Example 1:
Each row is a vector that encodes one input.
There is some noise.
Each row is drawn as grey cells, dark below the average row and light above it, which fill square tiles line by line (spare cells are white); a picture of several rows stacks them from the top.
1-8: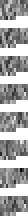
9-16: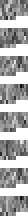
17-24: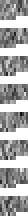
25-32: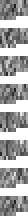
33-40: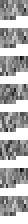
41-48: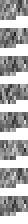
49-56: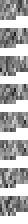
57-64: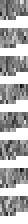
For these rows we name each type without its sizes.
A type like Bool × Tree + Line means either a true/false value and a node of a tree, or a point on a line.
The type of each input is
Bool × Bool × Bool.
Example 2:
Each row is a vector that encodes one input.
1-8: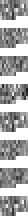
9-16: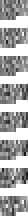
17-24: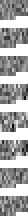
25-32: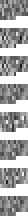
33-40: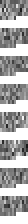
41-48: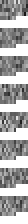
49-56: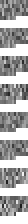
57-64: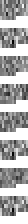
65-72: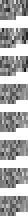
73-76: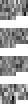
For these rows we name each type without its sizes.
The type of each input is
Tree.
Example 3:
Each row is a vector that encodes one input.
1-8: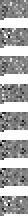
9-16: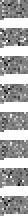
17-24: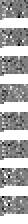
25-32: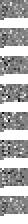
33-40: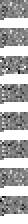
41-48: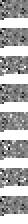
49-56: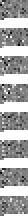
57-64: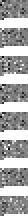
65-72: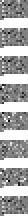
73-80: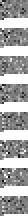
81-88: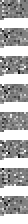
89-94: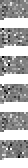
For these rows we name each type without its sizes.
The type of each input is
Bool × Bool × Bool.
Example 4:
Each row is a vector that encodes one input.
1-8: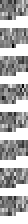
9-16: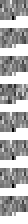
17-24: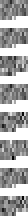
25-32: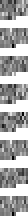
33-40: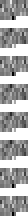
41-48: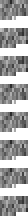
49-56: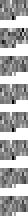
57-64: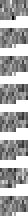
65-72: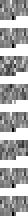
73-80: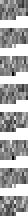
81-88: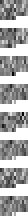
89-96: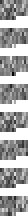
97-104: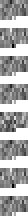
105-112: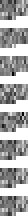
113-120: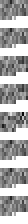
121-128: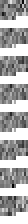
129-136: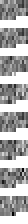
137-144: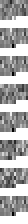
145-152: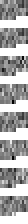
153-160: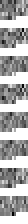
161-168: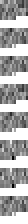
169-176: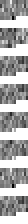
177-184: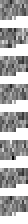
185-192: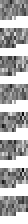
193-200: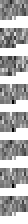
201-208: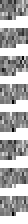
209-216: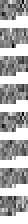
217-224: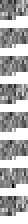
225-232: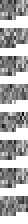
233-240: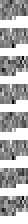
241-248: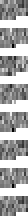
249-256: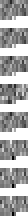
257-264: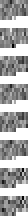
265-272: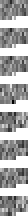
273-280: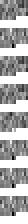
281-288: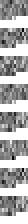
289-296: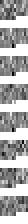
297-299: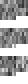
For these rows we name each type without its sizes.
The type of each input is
Circle.
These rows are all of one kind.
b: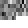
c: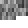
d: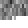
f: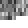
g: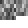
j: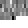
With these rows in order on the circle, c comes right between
b and d.
